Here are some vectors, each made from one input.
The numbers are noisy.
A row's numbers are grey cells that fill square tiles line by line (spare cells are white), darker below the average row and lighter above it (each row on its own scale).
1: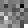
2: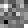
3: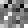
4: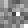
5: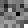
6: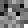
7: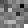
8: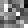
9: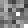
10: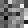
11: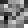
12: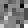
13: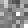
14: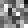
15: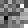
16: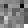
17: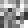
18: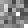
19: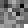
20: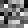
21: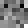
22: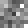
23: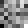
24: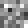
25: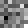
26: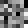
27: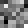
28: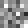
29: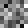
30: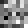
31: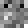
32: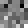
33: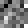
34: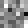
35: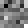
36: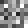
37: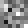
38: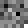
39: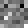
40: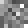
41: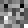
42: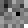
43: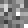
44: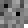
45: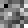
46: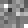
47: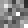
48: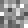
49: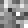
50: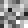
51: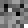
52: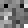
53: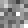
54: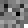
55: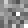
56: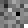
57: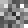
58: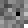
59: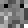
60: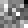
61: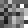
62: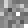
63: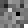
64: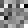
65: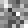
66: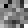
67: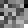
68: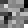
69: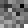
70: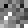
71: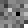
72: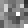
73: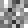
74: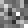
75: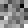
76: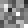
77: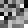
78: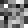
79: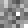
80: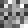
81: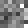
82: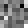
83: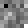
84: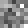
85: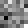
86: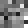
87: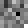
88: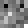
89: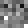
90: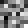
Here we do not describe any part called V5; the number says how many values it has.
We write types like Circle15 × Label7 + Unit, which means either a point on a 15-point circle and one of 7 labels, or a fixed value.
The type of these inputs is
Bool × (Line4 + V5).
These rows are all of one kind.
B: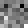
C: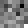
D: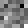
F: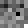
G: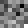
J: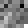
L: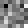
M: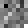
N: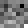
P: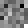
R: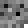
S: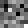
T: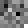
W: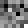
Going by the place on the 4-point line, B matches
C, G, N and S.
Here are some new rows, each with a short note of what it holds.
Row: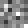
a true/false value and a value of V5
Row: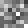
a true/false value and a value of V5
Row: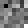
a point on a 4-point line and a true/false value
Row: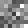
a true/false value and a value of V5
